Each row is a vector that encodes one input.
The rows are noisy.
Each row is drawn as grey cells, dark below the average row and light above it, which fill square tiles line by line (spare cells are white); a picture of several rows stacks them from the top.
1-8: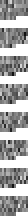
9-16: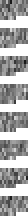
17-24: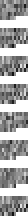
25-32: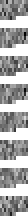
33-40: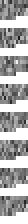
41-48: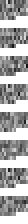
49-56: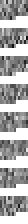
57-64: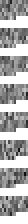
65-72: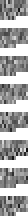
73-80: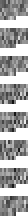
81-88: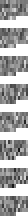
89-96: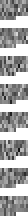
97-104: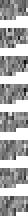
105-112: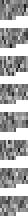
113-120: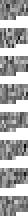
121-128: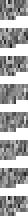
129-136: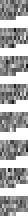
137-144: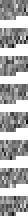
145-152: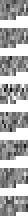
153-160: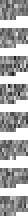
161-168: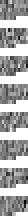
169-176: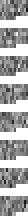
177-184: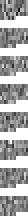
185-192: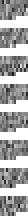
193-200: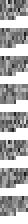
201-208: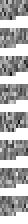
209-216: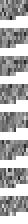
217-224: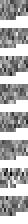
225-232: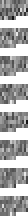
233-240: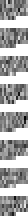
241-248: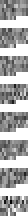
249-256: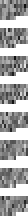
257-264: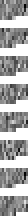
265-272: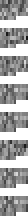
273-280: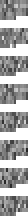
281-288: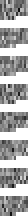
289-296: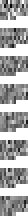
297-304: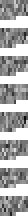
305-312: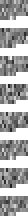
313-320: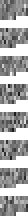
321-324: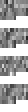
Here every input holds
a list of up to three items, each a point on a 7-point line and a true/false value.
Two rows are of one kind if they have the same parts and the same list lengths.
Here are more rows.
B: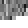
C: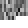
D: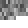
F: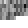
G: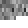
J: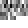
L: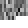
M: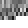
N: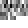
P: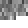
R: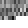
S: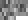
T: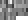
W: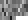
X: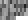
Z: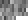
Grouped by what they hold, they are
B, F, W, X
C, L, M, R
D, G, P, S, T, Z
J, N

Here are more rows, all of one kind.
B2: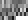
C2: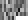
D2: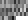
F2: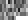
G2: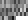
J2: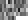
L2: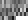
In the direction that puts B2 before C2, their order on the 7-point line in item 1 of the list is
F2, J2, D2, G2, L2, B2, C2.
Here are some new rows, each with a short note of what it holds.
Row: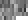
a list of three items
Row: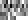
the empty list
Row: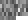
a list of two items
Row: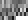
a list of one item
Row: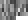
a list of two items
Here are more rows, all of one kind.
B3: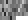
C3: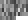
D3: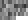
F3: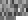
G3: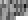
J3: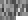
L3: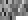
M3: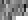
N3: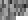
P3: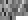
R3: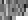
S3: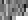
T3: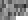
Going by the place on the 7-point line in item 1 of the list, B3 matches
D3 and N3.
